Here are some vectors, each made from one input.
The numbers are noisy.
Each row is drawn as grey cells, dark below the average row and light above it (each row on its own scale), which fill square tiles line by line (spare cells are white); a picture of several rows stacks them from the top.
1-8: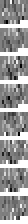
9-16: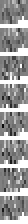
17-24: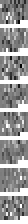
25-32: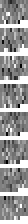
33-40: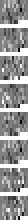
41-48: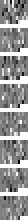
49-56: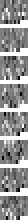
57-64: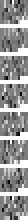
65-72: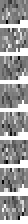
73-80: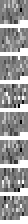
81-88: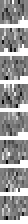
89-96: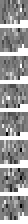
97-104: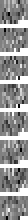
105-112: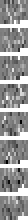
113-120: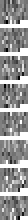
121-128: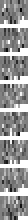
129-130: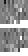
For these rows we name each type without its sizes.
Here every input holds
a point on a circle and a point on a line, together with either a fixed value, or a point on each of two lines.
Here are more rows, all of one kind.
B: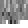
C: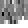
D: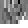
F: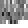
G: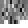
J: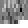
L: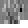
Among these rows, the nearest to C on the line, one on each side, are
D and F.
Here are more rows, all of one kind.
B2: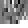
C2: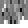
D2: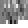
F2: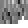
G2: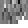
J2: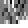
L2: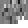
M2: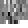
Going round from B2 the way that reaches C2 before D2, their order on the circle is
B2, J2, M2, C2, D2, L2, G2, F2.
